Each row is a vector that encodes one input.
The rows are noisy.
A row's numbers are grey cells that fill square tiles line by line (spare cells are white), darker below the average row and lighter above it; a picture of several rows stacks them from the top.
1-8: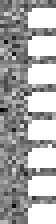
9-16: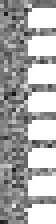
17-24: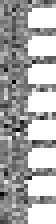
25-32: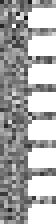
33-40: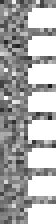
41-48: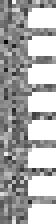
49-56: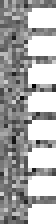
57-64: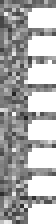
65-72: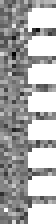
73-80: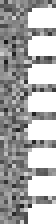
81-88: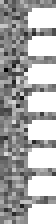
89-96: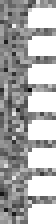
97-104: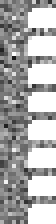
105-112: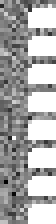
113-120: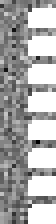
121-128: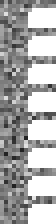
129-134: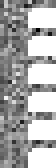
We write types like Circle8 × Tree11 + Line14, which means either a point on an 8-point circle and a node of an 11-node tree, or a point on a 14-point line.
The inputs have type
(Label4 + Line7) × Line6.
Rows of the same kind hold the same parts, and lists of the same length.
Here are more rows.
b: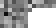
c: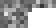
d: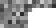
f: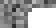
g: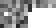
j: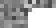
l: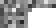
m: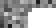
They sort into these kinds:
b, f, j
c, d, g, l, m

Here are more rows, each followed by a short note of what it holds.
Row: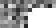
one of 4 labels and a point on a 6-point line
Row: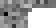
one of 4 labels and a point on a 6-point line
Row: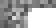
a point on a 6-point line and a point on a 7-point line
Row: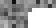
one of 4 labels and a point on a 6-point line
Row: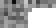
one of 4 labels and a point on a 6-point line
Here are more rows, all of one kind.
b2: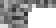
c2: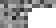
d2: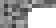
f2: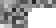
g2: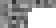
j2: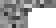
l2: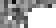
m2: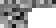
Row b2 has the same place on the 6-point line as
l2 and m2.
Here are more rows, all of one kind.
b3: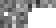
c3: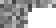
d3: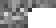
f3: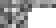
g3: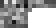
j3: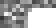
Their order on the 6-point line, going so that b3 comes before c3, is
j3, b3, c3, f3, g3, d3.
